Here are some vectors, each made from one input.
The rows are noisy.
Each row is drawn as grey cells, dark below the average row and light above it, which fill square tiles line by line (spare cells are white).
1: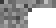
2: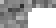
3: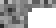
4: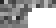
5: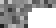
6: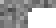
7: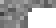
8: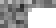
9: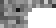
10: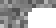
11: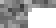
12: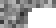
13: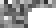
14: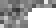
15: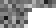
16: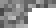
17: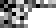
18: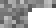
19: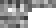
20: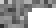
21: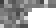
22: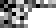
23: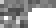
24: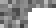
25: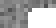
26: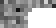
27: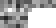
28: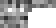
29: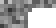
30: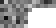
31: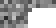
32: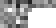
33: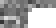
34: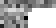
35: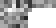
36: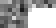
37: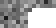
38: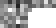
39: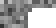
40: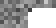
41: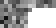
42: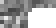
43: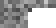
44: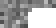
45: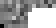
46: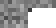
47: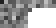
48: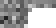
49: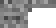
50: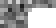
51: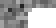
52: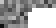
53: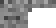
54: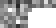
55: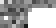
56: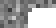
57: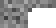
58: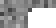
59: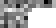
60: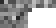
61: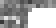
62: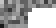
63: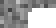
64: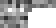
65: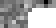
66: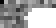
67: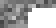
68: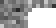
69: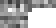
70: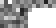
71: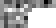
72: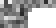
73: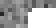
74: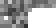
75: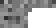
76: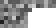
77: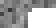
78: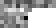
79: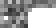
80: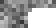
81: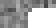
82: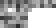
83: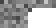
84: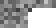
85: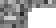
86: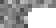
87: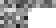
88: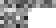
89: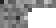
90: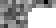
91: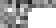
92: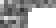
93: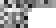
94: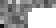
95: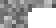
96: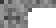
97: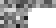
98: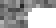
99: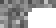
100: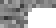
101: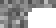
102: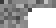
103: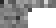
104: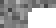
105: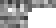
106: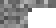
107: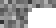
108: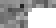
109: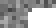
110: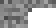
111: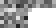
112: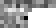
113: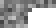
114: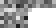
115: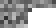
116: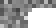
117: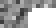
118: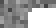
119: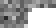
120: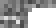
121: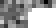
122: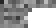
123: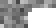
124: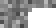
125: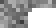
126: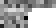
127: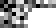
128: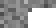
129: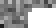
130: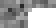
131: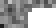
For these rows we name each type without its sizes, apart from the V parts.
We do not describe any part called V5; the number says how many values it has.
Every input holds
a list of items, each a point on a line and a value of V5.
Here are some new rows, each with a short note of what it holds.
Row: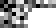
the empty list
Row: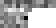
a list of one item
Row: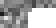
a list of three items
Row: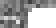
a list of two items
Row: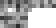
a list of one item
